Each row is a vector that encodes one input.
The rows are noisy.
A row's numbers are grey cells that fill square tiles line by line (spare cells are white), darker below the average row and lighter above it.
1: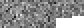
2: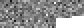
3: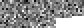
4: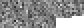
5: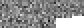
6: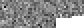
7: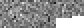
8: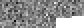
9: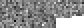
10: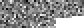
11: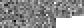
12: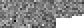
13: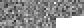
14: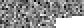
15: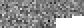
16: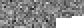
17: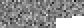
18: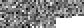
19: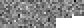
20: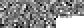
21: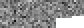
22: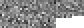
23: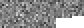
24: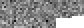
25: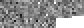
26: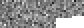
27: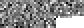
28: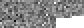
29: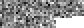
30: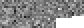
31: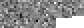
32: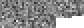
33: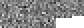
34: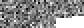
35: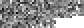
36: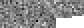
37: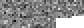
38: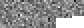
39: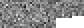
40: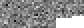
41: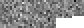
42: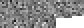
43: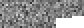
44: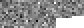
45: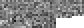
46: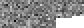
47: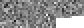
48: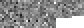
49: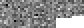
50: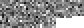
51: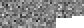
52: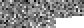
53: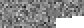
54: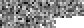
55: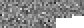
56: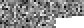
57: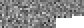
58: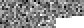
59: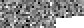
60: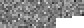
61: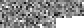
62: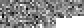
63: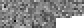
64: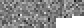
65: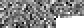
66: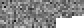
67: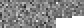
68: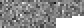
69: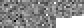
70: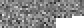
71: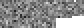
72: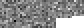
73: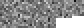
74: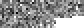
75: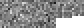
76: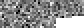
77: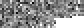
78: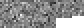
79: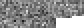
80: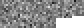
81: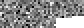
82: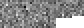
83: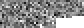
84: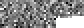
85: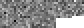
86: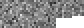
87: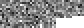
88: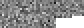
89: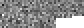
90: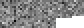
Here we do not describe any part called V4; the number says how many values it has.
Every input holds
either a true/false value and a value of V4, or a list of up to two points on a 5-point line.
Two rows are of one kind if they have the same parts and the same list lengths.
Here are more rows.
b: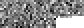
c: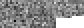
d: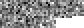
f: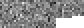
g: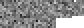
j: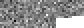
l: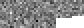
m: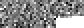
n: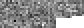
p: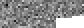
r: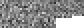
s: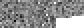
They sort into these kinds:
b, m
c, g, j, l, n, p, s
d
f, r

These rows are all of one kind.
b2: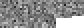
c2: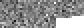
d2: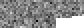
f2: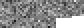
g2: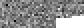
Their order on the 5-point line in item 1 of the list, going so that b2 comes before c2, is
g2, f2, d2, b2, c2.
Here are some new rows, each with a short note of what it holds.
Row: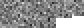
a list of one item
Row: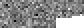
a list of two items
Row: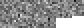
a list of one item
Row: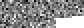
a true/false value and a value of V4
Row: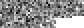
a true/false value and a value of V4
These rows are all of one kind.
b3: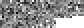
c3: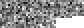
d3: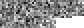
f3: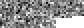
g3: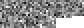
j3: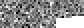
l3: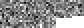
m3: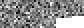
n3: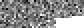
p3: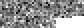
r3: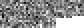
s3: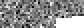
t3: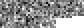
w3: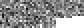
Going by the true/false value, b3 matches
l3, n3, r3 and w3.
